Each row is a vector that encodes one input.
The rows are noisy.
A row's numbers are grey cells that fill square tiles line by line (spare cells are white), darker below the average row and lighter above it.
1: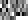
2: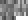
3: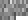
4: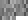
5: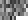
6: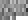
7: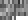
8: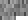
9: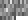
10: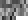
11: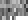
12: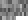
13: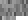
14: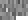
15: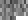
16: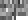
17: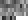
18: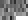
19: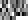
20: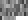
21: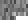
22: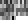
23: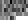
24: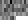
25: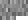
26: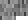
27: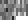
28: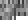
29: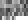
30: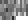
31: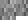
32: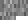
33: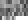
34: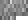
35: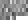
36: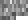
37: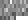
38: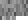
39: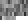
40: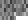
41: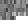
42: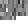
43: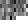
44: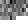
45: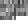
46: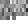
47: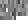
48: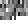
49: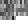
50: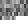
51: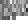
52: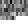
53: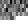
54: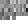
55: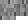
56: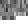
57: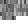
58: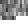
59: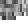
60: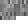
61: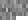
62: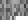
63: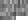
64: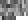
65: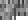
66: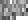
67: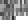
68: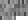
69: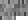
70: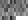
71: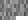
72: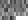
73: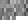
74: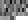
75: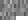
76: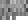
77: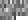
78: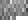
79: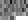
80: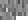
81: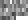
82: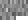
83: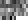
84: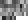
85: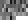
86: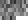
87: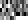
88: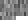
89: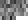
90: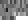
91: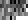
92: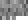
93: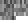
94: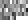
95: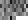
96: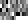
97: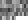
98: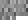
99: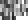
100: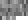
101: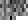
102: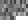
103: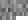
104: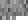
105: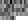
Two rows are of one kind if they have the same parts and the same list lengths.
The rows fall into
3 kinds.
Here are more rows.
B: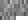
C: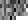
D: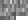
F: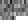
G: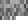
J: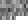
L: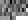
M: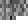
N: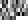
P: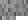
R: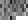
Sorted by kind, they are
B, D, G, J, P
C, F, L, M, R
N

